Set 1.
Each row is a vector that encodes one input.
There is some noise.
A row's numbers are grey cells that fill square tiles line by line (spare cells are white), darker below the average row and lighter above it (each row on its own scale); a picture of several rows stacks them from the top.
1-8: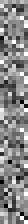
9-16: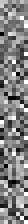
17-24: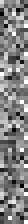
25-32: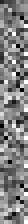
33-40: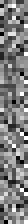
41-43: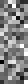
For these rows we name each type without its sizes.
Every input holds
a node of a tree.
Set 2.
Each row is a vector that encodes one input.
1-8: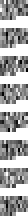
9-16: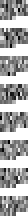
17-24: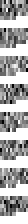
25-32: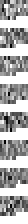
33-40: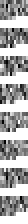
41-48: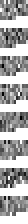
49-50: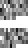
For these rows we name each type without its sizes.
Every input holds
a point on a line.
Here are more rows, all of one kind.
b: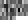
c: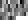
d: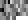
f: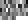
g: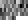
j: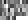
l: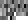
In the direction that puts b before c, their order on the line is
b, l, c, g, f, j, d.
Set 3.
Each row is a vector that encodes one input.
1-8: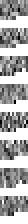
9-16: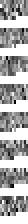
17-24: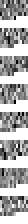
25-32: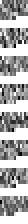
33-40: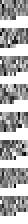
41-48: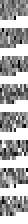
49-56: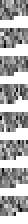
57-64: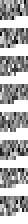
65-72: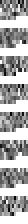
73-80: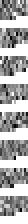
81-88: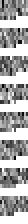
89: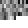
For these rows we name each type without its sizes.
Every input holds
three true/false values.
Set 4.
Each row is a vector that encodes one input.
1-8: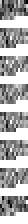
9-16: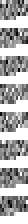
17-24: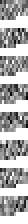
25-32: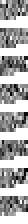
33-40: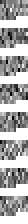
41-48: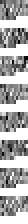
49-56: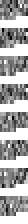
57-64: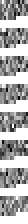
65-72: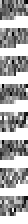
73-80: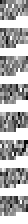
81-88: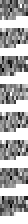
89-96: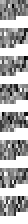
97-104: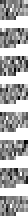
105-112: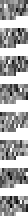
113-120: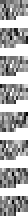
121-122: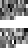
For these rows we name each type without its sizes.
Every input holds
a node of a tree.
